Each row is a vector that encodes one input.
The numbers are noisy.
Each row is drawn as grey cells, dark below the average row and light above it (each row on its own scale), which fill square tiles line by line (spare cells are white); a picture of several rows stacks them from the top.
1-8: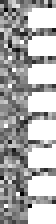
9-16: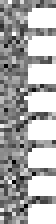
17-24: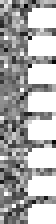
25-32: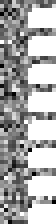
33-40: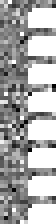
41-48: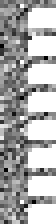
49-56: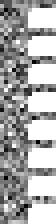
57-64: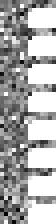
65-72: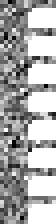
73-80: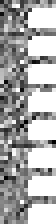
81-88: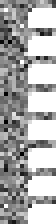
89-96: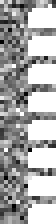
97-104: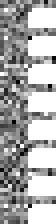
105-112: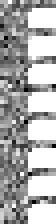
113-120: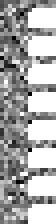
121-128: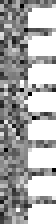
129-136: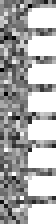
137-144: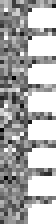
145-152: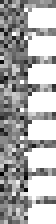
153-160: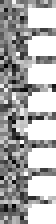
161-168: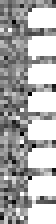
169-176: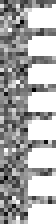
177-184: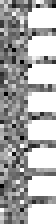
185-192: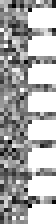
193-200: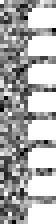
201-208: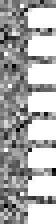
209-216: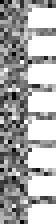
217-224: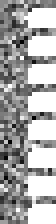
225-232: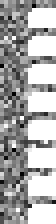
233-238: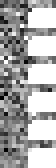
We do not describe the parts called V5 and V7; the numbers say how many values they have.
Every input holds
either a point on a 6-point line, or a true/false value and a value of V5, or a value of V7.
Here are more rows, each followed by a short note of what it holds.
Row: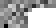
a point on a 6-point line
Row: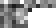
a true/false value and a value of V5
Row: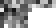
a value of V7
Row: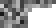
a value of V7
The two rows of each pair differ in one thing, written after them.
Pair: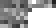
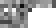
the value of V5
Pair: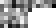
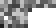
the value of V5
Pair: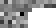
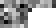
the true/false value
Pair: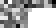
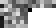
the true/false value
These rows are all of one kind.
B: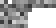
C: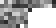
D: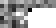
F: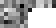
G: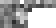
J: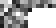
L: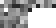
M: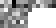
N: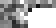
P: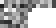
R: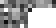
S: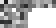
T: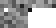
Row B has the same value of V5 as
F, P, S and T.
